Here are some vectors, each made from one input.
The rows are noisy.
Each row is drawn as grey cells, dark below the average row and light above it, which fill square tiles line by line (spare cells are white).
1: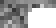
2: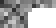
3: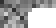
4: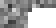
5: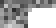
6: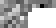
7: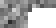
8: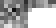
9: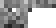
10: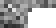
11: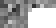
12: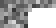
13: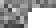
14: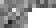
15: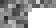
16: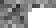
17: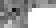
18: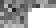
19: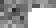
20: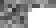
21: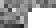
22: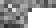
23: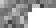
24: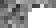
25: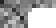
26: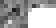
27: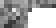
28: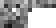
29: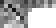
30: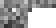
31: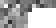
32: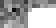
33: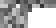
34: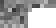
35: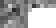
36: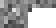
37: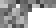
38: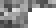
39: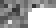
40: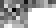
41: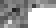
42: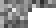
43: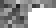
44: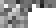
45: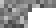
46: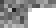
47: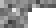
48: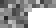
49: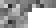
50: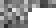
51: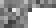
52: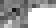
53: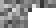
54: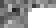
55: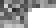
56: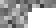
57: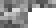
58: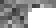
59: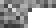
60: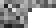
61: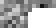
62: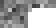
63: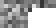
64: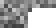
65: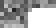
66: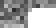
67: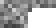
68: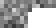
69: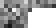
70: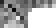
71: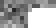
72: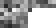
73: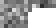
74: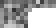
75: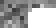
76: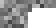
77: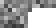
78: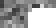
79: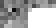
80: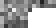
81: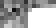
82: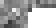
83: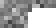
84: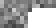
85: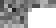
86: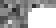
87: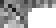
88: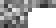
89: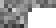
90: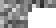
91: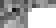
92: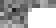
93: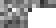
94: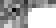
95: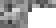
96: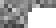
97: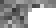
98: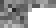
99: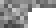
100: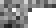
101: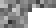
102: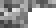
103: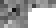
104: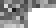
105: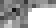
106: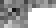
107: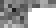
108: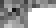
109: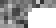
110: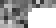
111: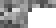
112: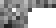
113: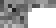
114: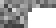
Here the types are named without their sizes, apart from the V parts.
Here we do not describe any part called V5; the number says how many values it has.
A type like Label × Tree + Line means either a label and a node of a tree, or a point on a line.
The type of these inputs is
Bool × (Line + List(V5)).
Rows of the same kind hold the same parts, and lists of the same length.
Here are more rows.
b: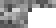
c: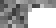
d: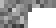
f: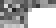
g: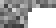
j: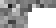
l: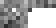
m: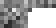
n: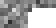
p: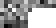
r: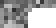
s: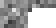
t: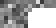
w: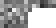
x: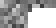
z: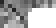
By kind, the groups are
b, z
c, f, j, l, m, n, s
d, g, x
p, r, t, w

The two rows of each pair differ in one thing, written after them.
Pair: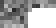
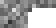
the true/false value
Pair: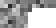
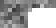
the true/false value
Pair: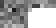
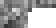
the true/false value
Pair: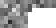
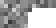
the value of V5 in item 2 of the list
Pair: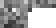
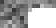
the true/false value
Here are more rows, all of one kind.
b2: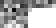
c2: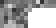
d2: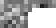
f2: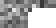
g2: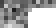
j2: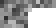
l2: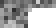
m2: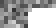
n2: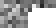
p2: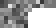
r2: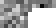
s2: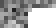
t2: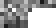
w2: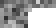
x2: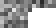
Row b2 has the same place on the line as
d2, m2, r2 and s2.
